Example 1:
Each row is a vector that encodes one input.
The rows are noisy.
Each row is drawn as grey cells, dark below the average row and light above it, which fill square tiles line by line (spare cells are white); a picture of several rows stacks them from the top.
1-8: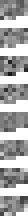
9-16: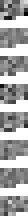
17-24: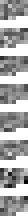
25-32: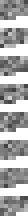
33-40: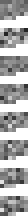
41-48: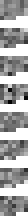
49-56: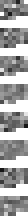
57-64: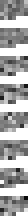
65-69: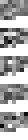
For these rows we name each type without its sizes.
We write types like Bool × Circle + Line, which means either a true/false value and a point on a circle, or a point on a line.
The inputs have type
Line × Line.
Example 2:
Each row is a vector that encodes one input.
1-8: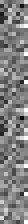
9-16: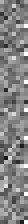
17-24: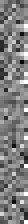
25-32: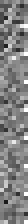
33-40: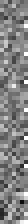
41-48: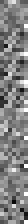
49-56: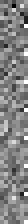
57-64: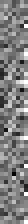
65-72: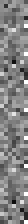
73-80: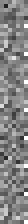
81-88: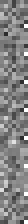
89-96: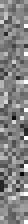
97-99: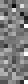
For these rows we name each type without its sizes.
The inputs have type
Line.
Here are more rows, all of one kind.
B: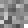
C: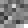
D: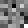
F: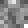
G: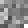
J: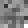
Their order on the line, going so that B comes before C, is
D, G, B, F, J, C.
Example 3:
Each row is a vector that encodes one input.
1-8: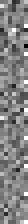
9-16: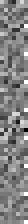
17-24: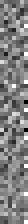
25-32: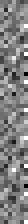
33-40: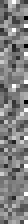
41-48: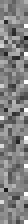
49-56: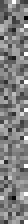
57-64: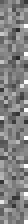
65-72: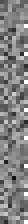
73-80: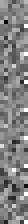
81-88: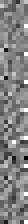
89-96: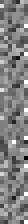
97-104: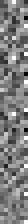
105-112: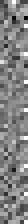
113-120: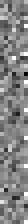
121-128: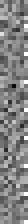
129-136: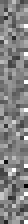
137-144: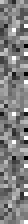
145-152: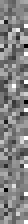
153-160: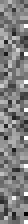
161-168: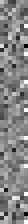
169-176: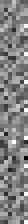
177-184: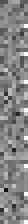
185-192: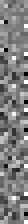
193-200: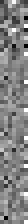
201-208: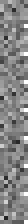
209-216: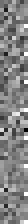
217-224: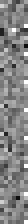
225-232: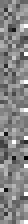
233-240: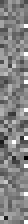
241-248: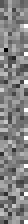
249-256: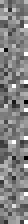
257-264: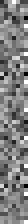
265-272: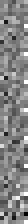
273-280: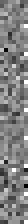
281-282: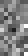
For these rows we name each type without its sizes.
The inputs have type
Line.
